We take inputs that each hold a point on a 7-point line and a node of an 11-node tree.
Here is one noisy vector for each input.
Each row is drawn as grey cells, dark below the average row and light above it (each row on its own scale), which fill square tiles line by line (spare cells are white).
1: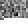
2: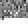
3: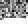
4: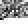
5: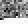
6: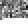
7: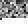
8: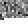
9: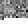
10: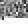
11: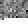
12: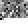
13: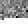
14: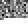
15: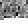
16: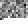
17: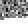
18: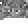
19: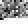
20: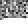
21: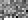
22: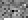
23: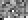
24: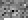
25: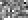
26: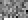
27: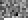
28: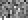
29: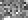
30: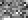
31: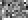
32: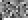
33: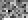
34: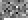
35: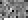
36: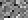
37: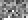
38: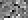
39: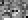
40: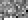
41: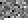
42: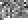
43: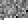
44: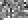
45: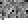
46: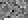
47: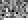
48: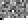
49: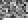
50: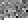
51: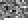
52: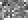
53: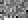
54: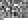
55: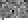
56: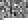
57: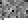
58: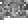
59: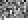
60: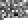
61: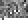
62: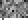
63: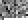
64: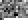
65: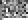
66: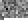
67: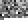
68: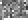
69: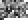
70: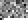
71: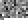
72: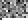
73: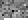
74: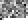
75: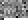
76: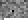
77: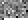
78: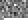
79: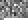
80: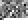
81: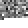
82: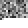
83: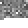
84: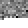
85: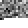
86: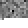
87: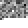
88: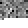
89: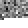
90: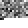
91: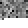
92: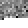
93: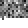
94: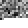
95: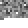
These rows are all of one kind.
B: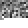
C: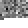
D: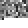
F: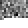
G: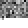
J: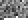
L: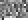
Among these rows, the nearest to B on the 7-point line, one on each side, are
F and J.
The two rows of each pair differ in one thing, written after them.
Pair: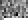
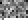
the node of the tree
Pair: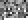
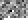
the node of the tree
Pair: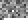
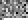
the place on the 7-point line
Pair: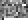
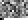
the node of the tree
